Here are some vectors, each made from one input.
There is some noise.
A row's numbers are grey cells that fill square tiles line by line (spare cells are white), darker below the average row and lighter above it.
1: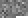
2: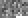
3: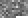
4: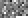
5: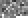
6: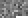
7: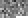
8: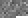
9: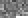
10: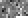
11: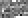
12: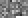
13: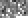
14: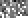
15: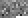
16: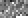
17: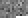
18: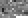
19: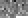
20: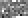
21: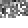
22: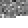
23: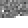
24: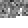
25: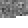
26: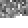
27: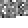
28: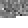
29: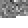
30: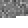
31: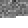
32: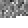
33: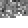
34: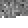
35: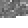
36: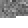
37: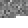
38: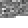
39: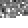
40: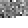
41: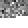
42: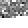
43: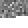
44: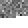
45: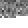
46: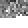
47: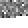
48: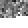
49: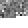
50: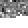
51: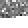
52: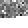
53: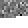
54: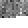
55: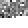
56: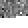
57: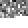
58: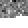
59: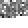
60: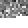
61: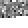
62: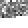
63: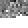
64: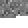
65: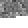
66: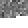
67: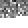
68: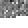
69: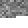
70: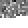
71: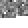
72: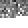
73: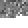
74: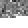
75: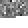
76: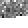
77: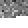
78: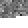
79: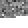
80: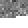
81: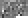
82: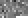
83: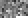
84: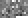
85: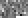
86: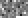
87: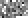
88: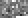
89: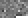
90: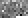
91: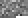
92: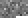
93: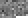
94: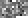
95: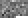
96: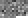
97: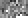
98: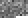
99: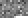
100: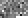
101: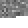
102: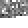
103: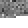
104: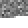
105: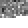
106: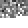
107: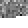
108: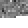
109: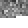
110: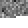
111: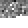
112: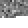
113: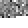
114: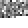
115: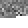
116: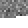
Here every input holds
a point on a 5-point line, together with either a point on a 5-point line, or a point on a 6-point line.
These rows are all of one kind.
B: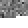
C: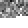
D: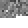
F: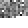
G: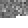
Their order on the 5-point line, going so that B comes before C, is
B, F, G, C, D.
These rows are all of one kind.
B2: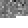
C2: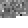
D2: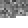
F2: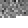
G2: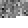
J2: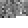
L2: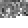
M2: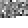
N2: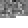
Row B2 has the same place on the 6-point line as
C2, D2 and N2.
